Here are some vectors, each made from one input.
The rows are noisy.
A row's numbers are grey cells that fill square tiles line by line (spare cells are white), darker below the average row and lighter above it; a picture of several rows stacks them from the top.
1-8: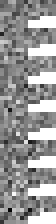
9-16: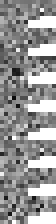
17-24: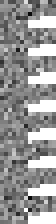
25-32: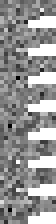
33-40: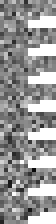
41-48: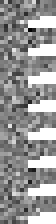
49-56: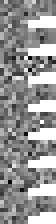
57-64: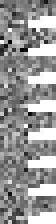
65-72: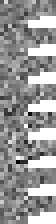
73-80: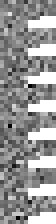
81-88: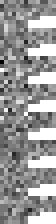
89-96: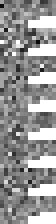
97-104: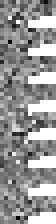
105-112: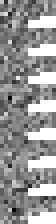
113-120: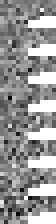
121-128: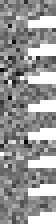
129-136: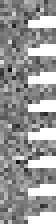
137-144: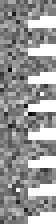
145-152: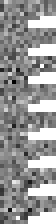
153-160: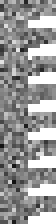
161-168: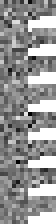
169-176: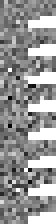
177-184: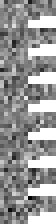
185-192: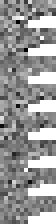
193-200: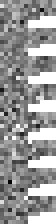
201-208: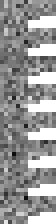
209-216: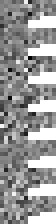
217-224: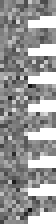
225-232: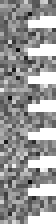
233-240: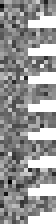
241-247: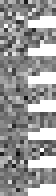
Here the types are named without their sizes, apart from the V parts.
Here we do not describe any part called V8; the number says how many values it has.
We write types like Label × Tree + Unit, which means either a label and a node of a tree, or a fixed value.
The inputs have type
(Circle + Line) × (Line + List(V8)).
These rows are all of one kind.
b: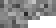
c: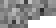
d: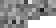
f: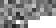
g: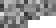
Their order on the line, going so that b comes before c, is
b, g, f, c, d.
